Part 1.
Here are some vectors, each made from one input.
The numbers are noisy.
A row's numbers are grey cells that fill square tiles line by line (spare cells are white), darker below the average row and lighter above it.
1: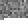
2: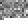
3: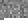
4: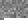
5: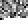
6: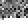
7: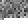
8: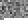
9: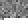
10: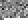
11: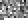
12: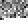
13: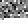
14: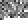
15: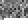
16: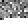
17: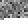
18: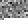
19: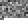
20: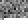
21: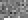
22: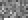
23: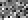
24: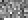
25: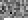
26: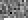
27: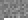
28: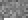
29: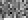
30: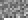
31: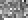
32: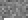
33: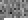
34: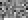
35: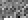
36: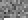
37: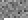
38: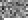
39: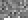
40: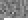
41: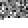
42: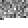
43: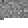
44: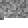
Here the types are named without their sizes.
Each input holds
a list of points on a circle.
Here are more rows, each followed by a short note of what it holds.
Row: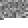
a list of two items
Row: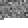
a list of one item
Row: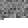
a list of one item
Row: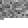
the empty list
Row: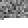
a list of one item
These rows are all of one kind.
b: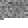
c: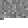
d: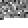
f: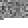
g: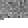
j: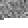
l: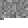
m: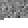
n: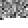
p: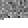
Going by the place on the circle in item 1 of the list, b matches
f, g and p.
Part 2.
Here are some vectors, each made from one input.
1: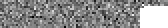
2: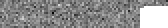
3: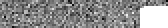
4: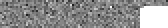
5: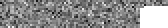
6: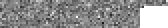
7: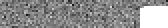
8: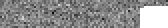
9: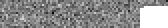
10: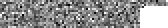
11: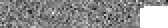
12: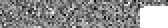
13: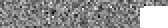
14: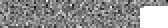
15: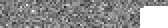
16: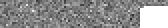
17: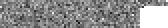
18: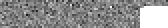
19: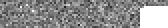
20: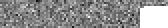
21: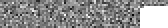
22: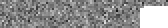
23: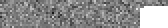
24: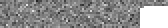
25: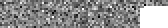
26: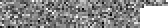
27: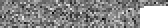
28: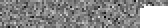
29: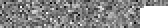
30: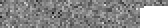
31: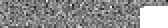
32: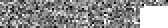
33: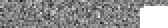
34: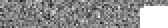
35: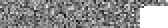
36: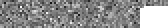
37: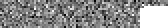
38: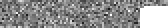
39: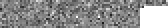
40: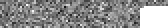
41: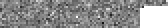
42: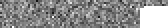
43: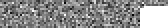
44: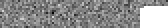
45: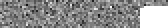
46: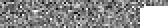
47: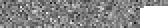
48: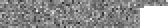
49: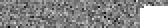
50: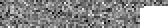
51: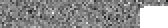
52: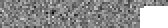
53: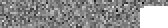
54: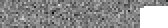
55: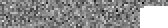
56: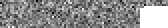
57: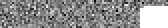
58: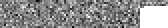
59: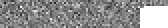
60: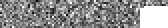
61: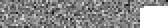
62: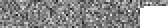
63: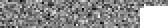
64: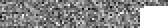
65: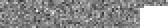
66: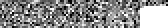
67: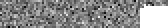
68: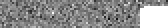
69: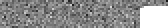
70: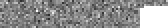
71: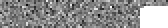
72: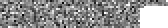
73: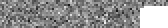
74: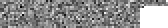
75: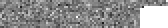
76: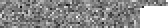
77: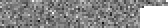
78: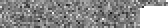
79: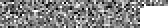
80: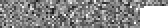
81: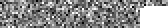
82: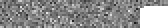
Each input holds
either a point on a 5-point line, or a point on a 7-point line.
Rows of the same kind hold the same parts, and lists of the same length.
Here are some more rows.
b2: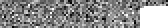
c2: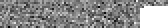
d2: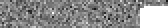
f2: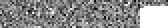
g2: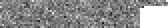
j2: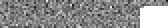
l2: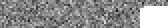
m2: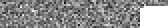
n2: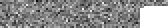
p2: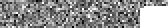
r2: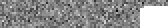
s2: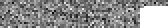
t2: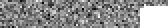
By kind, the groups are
b2, j2, m2, n2, p2, s2
c2, d2, f2, g2, l2, r2, t2

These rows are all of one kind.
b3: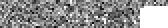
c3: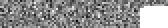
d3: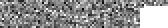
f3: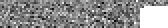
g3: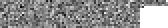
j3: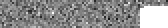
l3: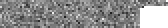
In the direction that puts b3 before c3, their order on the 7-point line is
b3, j3, f3, l3, g3, d3, c3.
